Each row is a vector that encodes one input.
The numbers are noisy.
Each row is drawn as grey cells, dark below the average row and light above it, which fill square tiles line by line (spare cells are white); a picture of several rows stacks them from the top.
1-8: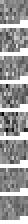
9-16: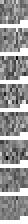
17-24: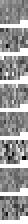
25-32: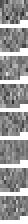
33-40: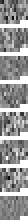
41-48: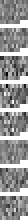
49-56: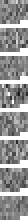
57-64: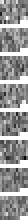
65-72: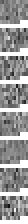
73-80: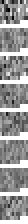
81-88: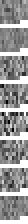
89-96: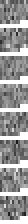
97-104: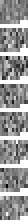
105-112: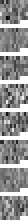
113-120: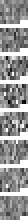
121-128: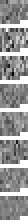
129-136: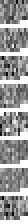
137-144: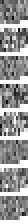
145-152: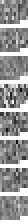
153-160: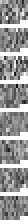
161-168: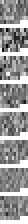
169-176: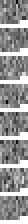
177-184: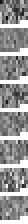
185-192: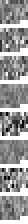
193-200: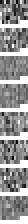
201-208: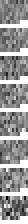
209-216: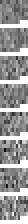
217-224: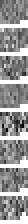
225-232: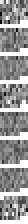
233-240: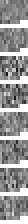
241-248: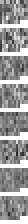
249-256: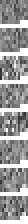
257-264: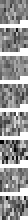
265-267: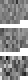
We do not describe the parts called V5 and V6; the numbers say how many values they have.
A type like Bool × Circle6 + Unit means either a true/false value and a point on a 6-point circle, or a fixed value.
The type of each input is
Bool × Line9 + (Line11 + V5) × V6.
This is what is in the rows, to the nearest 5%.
About 35% of them hold a point on a 9-point line and a true/false value. The rest hold a value of V6, together with either a point on an 11-point line, or a value of V5.
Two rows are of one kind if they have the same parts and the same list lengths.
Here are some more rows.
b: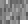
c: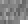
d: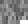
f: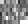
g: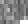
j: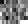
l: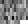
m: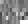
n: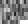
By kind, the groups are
b, c, d, g, n
f, l, m
j

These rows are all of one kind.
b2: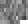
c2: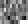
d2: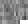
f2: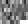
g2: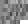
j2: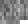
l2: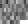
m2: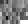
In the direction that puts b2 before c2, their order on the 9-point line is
l2, j2, d2, b2, f2, c2, g2, m2.
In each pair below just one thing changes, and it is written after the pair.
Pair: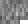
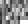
the value of V5
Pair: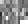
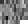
the value of V6
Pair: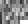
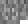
the value of V6
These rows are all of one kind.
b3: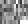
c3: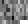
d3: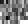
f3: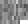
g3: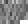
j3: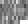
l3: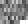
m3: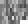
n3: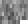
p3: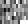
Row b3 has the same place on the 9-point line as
d3, f3 and j3.
